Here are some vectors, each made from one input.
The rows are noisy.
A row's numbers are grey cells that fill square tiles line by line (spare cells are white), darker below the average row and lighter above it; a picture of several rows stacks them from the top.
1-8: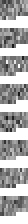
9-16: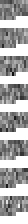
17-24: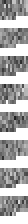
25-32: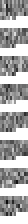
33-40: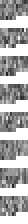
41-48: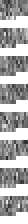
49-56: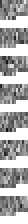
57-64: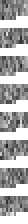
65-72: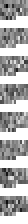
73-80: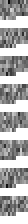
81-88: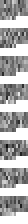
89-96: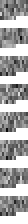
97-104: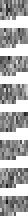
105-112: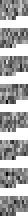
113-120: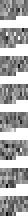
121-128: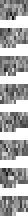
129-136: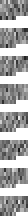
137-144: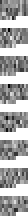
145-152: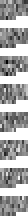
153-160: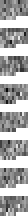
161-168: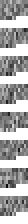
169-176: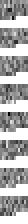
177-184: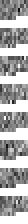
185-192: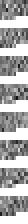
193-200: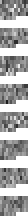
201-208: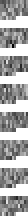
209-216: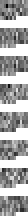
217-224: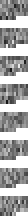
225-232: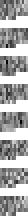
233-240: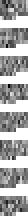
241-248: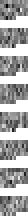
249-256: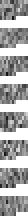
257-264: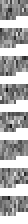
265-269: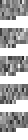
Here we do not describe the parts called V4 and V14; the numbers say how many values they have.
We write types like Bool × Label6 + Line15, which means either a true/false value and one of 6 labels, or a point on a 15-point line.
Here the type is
(Bool × Line6 + V4) × V14.
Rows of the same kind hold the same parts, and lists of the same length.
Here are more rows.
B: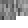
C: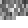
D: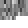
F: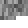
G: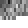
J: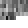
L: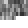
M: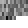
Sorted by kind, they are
B, F, J, M
C, D, G, L

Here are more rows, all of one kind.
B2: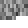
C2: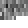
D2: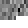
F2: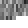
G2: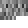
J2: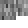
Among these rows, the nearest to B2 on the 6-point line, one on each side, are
G2 and J2.
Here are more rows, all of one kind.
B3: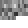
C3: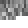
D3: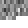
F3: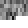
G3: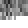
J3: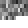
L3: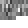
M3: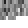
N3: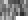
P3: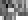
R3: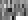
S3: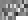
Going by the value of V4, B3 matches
F3 and R3.
